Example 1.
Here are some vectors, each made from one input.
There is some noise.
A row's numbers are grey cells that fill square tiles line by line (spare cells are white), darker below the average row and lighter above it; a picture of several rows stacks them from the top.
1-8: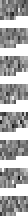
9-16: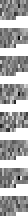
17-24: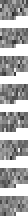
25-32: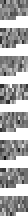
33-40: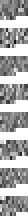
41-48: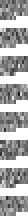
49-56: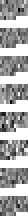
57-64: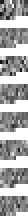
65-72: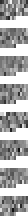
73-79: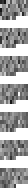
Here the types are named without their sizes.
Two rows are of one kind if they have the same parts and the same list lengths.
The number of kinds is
3.
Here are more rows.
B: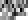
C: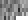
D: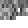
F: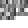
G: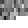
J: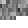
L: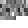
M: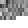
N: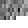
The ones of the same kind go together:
B, D
C, G, J, L, M, N
F

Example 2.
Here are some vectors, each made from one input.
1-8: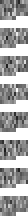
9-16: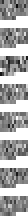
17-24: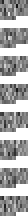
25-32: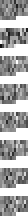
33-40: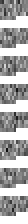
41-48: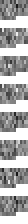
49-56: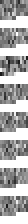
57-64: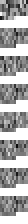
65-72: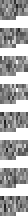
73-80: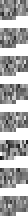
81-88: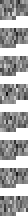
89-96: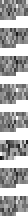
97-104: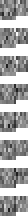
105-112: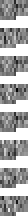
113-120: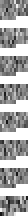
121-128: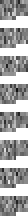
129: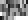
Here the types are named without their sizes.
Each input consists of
a list of points on a line.
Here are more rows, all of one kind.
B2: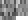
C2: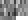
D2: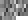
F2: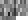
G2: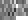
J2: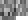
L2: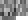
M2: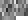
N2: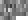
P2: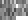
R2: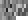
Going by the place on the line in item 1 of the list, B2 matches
J2, L2 and N2.
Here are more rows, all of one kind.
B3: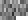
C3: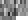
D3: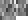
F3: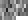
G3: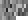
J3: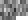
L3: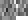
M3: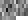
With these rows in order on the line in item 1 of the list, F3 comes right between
G3 and L3.
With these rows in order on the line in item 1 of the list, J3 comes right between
B3 and C3.
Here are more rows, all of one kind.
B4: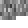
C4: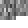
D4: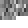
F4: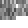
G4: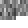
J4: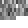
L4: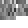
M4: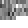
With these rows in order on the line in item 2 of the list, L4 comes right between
G4 and J4.
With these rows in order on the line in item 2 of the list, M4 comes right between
F4 and J4.
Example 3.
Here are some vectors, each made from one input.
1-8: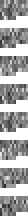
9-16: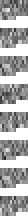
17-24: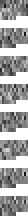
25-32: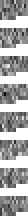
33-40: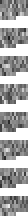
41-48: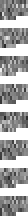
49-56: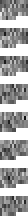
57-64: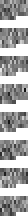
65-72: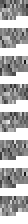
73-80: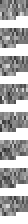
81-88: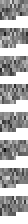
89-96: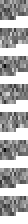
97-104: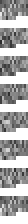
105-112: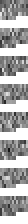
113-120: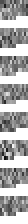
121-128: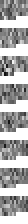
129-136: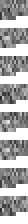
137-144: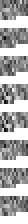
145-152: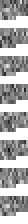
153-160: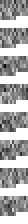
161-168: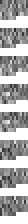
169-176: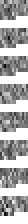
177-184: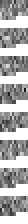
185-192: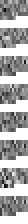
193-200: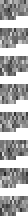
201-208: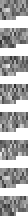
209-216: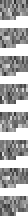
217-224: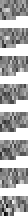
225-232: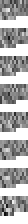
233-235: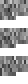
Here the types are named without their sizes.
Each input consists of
either a point on a circle, or a fixed value, or a node of a tree.
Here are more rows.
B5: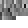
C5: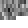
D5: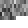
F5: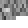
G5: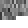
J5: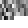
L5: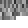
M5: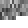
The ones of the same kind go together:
B5, C5, D5, G5, M5
F5, L5
J5

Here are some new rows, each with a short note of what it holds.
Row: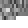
a point on a circle
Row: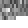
a point on a circle
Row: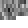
a node of a tree
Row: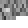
a point on a circle
